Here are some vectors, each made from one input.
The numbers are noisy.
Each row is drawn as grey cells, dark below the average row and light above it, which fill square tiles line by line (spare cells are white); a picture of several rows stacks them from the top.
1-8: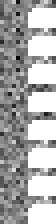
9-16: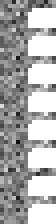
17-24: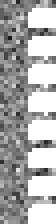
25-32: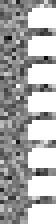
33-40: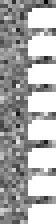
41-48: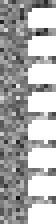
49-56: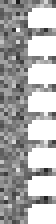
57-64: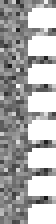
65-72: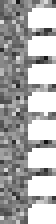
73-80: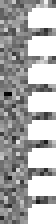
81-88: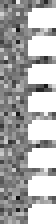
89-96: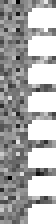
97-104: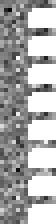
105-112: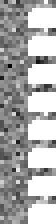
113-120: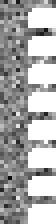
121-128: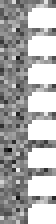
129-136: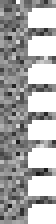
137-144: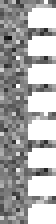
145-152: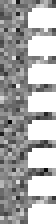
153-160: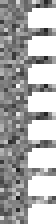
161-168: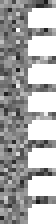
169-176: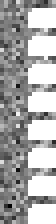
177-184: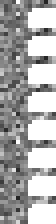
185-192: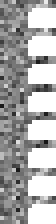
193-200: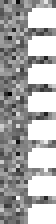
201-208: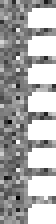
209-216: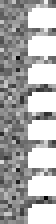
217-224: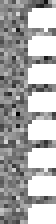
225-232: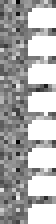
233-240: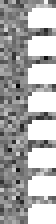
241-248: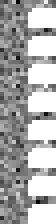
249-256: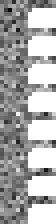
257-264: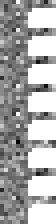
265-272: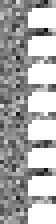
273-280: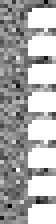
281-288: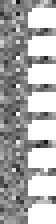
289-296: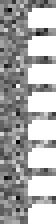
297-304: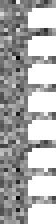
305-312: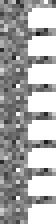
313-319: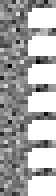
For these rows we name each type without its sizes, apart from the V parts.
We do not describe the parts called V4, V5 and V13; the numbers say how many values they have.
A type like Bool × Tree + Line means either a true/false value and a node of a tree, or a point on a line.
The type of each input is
Bool × V4 × V13 + Line × (Line + V5).
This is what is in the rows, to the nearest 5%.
About 55% of them hold a point on a line, together with either a point on a line, or a value of V5. The rest hold a true/false value, a value of V4 and a value of V13.
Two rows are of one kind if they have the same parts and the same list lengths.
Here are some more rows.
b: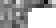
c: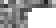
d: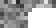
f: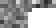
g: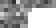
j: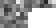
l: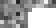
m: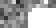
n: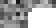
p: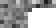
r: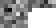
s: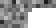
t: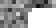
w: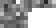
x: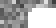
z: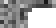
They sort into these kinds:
b, g, j, r, t, w
c, f, p, s, z
d, l, m, n, x

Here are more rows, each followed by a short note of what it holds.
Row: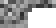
a point on a line and a value of V5
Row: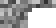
a point on a line and a value of V5
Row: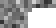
a point on a line and a value of V5
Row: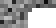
a point on a line and a value of V5
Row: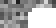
a true/false value, a value of V4 and a value of V13
